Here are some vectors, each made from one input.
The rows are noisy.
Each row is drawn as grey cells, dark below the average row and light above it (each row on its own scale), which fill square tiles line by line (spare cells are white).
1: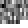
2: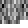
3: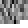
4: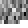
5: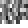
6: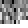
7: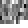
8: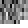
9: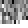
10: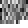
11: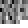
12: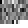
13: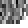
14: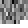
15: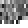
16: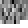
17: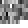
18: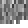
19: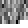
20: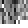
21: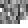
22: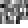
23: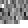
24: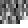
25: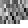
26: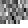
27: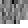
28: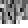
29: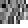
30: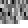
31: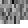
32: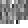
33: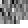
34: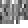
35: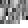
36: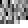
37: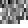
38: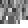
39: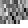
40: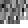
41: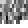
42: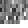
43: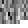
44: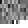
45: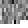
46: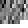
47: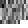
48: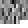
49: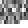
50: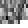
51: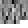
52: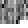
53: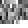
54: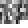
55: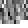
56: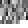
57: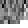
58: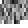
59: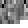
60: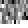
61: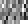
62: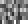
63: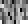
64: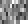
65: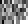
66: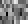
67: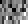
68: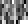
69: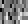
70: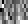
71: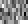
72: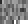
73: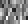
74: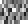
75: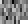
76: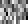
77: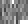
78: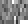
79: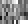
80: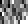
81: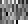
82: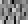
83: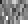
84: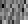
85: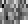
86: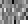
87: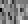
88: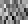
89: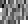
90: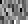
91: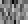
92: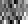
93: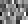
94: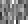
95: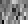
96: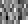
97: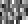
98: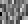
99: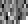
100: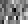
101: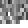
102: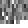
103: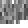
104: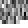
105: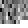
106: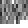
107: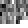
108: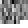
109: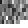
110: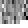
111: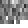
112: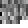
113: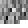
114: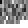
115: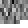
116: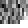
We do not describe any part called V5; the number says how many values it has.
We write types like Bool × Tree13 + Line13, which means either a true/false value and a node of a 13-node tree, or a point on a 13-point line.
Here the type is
List2(Bool × V5).
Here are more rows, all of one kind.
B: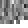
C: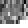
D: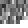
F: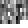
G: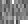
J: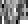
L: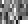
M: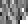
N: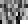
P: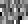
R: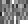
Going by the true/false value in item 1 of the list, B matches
G and R.
